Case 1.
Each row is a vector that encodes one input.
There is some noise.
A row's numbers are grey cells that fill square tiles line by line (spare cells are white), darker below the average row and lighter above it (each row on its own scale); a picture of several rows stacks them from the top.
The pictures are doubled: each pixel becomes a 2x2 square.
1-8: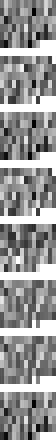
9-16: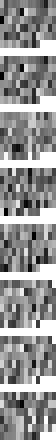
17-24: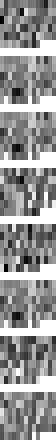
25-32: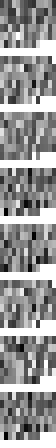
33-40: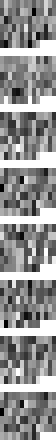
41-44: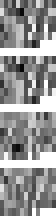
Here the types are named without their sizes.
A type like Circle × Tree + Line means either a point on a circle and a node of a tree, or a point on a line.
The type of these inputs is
Circle.
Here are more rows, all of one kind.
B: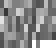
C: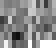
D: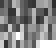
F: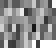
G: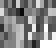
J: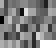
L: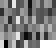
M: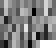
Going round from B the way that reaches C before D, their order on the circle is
B, F, C, J, G, D, L, M.
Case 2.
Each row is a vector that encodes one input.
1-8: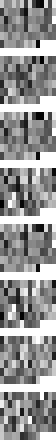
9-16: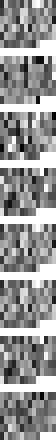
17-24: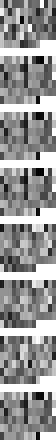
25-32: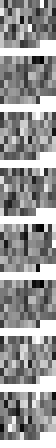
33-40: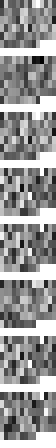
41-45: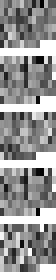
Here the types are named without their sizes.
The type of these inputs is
Line.
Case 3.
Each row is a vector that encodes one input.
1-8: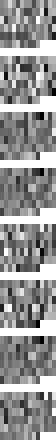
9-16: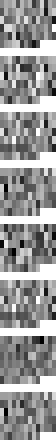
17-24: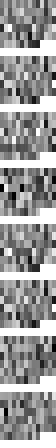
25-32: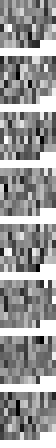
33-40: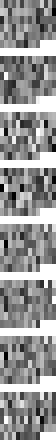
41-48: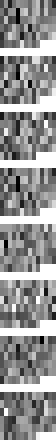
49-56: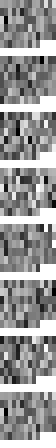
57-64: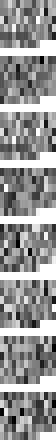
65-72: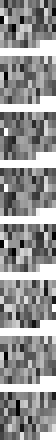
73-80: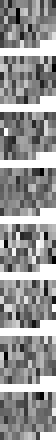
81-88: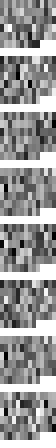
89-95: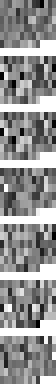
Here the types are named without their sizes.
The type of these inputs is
Circle.
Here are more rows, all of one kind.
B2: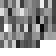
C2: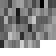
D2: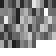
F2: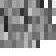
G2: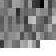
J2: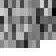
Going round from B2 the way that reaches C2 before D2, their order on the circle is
B2, F2, G2, C2, D2, J2.
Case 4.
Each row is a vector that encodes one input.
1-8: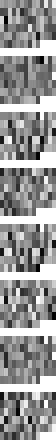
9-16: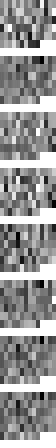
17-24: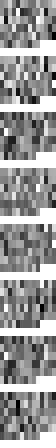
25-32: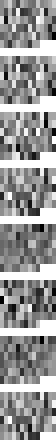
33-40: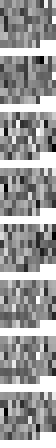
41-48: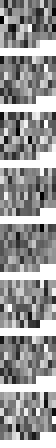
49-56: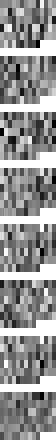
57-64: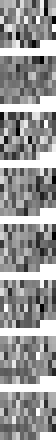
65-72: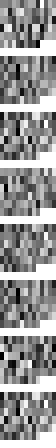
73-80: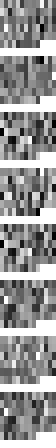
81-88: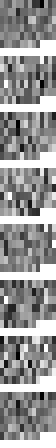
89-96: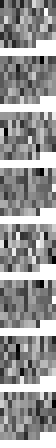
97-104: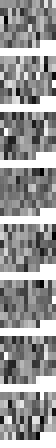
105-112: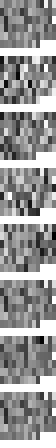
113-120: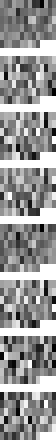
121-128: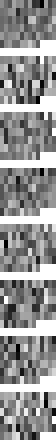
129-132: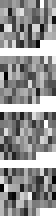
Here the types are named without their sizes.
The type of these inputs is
Circle.
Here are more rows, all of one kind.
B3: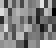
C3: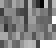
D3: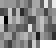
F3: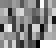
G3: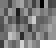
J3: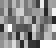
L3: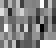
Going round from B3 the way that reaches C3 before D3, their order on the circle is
B3, G3, C3, D3, J3, F3, L3.
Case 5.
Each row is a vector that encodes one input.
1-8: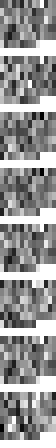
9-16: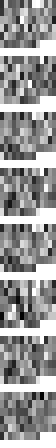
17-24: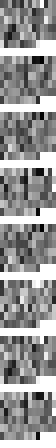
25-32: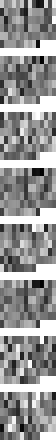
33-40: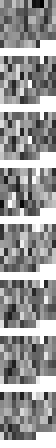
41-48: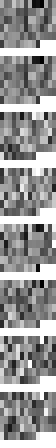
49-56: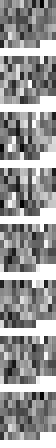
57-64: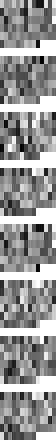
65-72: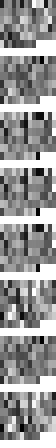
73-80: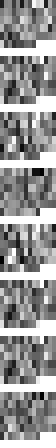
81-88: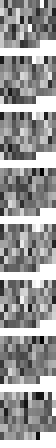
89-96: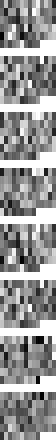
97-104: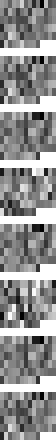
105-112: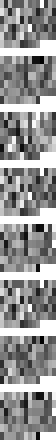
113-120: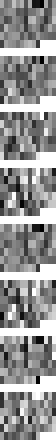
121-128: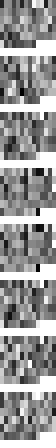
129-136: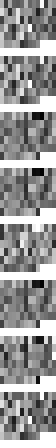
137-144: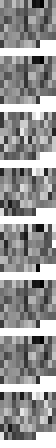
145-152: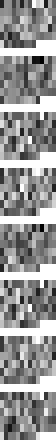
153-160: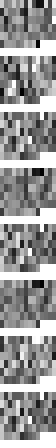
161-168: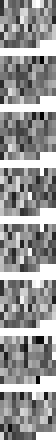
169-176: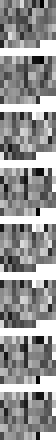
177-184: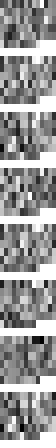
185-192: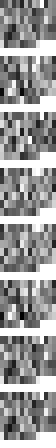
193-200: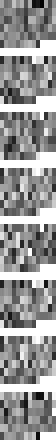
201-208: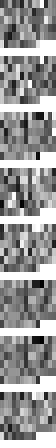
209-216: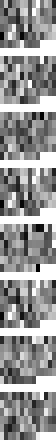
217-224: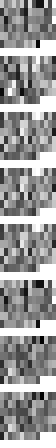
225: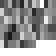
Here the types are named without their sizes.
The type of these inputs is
Line.
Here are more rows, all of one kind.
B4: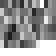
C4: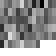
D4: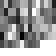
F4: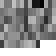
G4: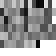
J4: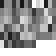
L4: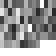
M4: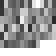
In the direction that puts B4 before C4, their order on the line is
L4, B4, J4, M4, D4, C4, F4, G4.
